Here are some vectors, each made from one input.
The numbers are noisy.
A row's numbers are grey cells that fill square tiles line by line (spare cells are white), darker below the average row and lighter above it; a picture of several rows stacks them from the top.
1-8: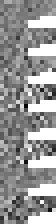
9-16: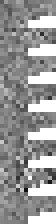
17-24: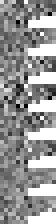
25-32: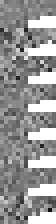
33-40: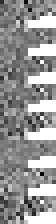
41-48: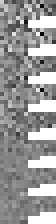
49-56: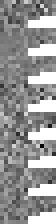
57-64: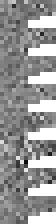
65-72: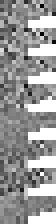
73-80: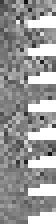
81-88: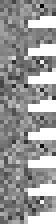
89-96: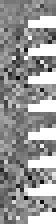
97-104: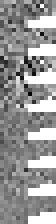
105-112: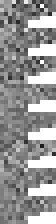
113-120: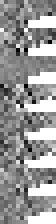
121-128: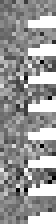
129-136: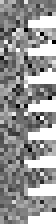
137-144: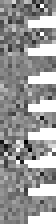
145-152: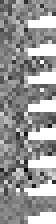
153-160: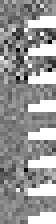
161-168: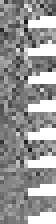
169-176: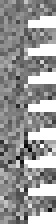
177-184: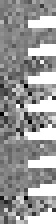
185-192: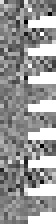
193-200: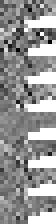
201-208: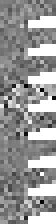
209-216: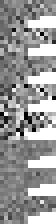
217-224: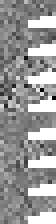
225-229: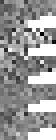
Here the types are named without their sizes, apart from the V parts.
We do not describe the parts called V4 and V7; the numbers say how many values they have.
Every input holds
a true/false value, a value of V4 and a value of V7, together with either a label, or a point on a line.
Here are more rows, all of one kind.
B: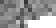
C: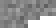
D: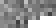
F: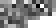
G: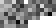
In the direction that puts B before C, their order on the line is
G, B, C, D, F.
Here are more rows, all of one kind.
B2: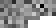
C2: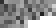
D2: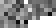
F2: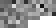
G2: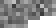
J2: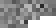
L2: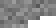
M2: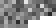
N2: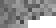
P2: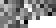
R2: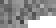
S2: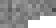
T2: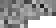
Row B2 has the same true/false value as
F2, J2 and P2.
